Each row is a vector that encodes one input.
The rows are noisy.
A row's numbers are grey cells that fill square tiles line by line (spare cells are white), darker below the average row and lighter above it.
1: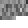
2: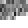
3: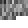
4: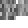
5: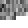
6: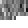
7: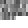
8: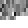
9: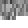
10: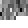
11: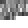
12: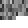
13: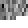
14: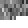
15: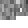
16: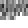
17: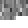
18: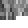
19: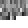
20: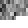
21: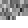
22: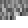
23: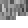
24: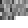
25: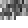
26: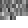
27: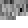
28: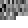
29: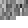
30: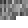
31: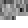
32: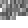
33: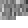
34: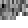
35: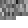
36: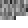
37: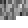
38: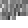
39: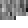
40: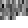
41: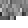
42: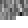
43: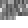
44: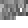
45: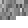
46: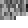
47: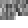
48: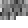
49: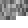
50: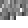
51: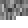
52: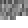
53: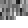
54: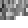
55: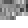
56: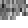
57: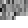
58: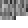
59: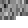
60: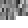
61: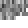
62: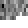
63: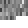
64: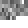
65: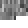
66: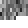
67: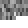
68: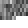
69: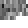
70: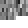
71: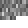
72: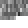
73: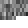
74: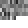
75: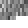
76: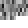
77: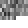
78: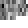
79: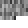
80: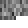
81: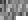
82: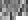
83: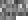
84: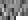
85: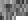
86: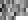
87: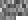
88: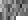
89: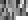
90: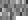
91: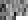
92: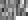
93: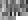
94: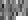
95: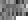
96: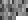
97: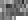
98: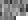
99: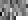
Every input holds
a node of a 7-node tree, together with either a node of a 7-node tree, or four true/false values.
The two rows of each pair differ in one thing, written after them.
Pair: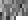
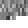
the node of the tree
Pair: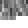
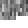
one of the four true/false values
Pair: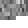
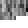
the node of the tree
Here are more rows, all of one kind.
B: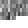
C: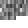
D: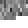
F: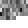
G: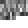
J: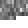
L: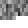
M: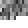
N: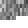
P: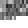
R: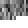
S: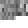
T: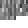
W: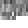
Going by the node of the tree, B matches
D, L and W.
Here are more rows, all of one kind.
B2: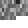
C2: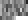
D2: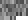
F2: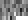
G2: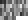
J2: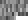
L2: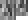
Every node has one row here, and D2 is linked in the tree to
F2.
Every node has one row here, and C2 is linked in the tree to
J2.
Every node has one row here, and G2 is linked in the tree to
B2, F2 and J2.
